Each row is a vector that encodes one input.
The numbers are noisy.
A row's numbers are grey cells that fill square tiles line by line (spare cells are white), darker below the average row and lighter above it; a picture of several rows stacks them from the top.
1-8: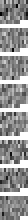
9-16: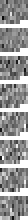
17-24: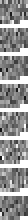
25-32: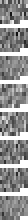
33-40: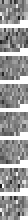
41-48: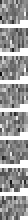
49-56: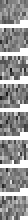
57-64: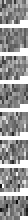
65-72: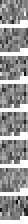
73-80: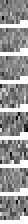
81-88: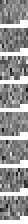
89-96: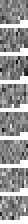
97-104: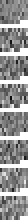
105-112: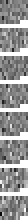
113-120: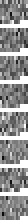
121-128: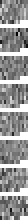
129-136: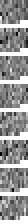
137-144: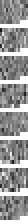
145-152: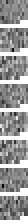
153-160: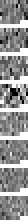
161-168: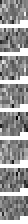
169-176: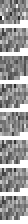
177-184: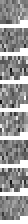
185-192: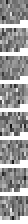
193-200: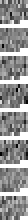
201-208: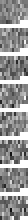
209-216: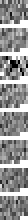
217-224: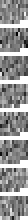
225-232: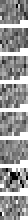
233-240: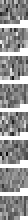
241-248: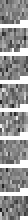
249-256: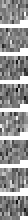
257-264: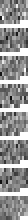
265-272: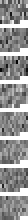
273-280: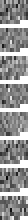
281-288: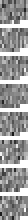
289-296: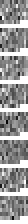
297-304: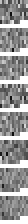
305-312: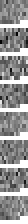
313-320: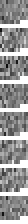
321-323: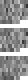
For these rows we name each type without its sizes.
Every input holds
a list of points on a line.
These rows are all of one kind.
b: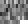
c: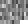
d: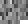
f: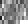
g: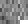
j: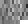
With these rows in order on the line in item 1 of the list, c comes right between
f and g.
